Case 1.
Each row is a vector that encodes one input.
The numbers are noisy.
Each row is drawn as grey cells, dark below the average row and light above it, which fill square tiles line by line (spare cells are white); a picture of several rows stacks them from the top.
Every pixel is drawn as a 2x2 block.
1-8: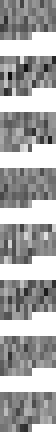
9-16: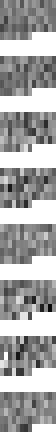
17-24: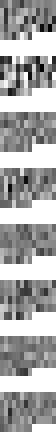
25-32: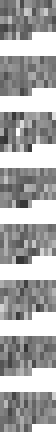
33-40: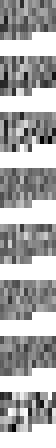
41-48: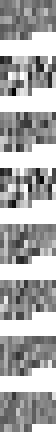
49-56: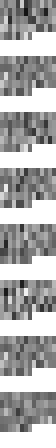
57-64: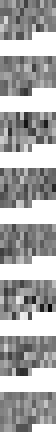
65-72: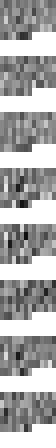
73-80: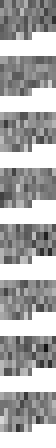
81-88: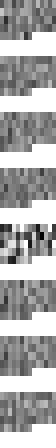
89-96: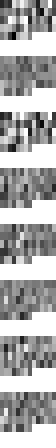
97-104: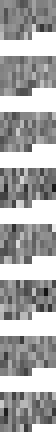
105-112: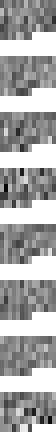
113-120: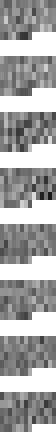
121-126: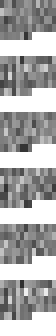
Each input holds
a list of up to two points on a 5-point line.
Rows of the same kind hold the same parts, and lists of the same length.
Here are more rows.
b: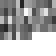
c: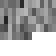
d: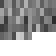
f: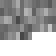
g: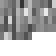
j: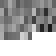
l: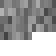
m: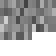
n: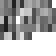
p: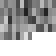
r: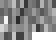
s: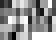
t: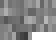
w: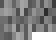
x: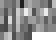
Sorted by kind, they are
b, c, d, f, g, l, n, t, w, x
j, m, p, r
s

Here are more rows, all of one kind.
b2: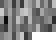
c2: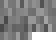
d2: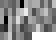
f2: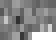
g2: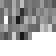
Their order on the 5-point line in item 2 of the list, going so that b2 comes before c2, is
b2, d2, g2, c2, f2.
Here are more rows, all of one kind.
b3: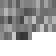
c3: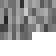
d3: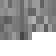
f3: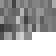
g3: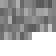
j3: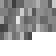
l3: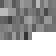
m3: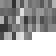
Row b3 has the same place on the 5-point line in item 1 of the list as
c3 and d3.
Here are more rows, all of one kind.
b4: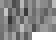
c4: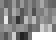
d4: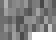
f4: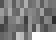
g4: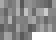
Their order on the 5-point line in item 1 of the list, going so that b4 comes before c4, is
b4, f4, d4, g4, c4.
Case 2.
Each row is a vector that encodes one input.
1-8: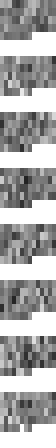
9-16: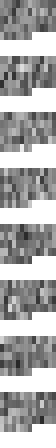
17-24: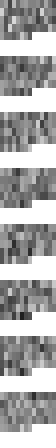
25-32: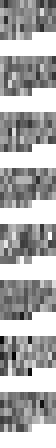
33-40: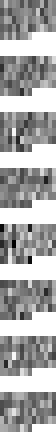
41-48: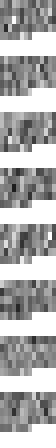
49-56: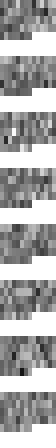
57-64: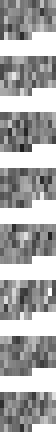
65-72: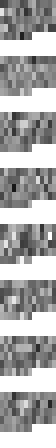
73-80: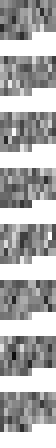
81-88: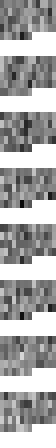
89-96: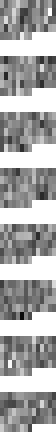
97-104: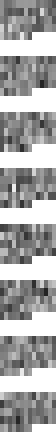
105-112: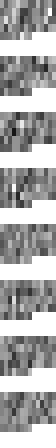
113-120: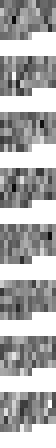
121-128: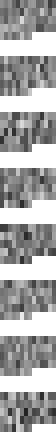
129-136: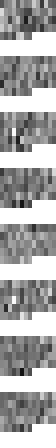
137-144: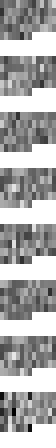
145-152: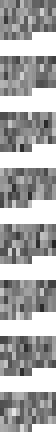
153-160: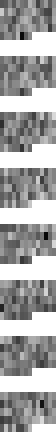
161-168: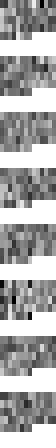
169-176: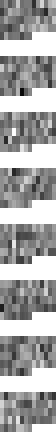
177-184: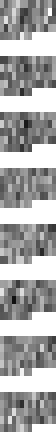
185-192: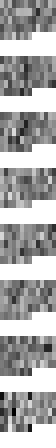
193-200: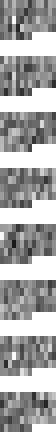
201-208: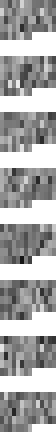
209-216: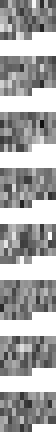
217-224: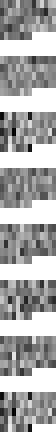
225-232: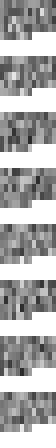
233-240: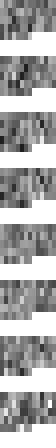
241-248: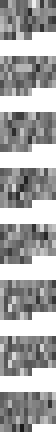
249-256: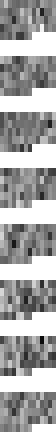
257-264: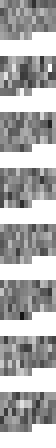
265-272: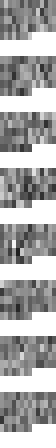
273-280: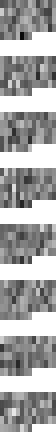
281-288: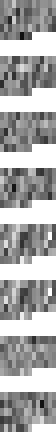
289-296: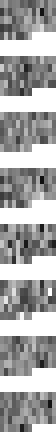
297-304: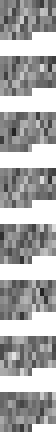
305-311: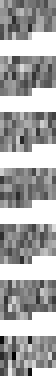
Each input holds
a list of up to two points on a 17-point line.
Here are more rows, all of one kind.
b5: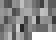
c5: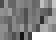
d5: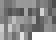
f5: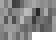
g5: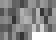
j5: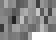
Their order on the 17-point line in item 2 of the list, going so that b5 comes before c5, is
b5, j5, c5, g5, d5, f5.
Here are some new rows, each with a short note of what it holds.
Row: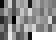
the empty list
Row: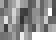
a list of one item
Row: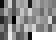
the empty list
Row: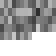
a list of one item
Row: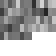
a list of one item
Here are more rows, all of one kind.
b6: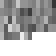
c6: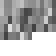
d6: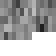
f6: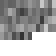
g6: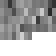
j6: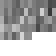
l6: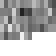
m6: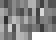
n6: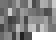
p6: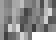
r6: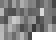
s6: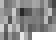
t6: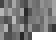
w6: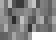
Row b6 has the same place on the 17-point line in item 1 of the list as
c6, l6, p6 and s6.
